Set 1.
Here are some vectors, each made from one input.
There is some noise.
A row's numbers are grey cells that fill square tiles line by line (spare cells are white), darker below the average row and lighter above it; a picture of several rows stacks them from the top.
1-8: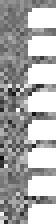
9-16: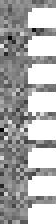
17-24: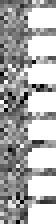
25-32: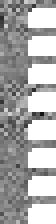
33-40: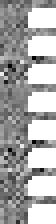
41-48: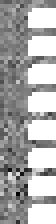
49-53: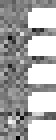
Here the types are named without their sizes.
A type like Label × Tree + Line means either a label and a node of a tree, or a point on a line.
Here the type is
Tree.
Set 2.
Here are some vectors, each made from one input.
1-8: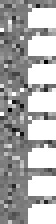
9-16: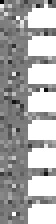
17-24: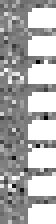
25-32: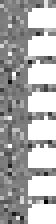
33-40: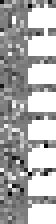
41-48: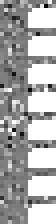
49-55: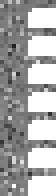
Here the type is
Bool × Bool × Bool × Bool + Unit.
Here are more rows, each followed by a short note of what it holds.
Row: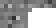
four true/false values
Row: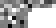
a fixed value
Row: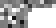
a fixed value
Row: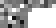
a fixed value
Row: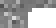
four true/false values
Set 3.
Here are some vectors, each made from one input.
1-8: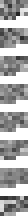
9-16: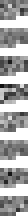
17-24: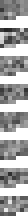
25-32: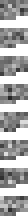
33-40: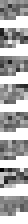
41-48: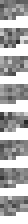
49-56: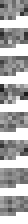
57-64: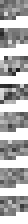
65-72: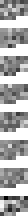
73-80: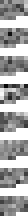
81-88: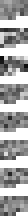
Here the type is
Bool × Bool × Bool × Bool + Unit.
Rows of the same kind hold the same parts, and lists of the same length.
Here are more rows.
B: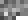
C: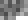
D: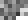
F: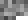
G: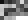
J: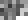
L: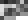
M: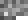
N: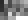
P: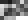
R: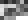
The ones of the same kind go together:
B, C, D, F, J, M, N
G, L, P, R

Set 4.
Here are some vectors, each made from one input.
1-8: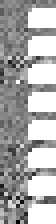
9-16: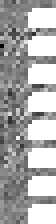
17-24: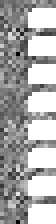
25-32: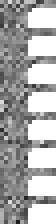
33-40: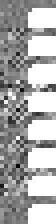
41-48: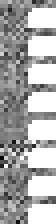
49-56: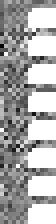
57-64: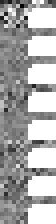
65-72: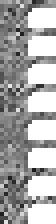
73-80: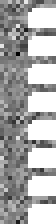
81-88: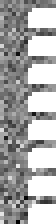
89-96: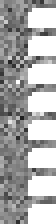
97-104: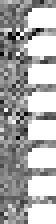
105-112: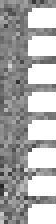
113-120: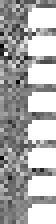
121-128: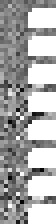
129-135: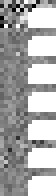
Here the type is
Tree20.
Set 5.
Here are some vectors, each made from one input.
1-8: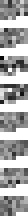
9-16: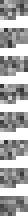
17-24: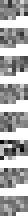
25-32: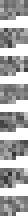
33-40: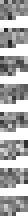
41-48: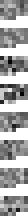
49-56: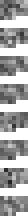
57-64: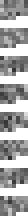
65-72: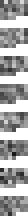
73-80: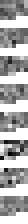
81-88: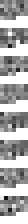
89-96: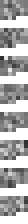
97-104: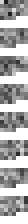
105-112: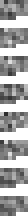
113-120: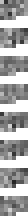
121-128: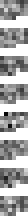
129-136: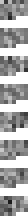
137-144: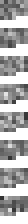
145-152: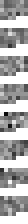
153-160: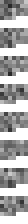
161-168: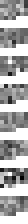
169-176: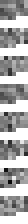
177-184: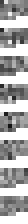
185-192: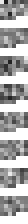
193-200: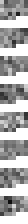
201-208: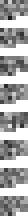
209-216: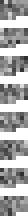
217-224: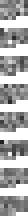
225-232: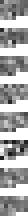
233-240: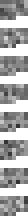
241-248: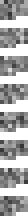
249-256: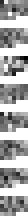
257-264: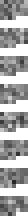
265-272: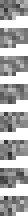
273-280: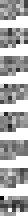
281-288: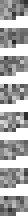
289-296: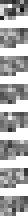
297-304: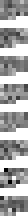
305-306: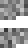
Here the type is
Circle8 + Unit.
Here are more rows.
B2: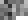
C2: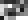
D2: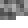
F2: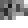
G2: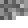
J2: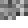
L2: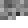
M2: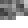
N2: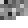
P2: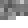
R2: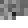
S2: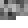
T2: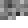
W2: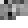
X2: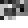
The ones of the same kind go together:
B2, D2, F2, G2, J2, L2, M2, N2, P2, R2, S2, T2, W2
C2, X2

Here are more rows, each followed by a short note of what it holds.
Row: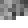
a point on an 8-point circle
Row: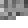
a point on an 8-point circle
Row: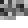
a point on an 8-point circle
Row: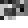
a fixed value
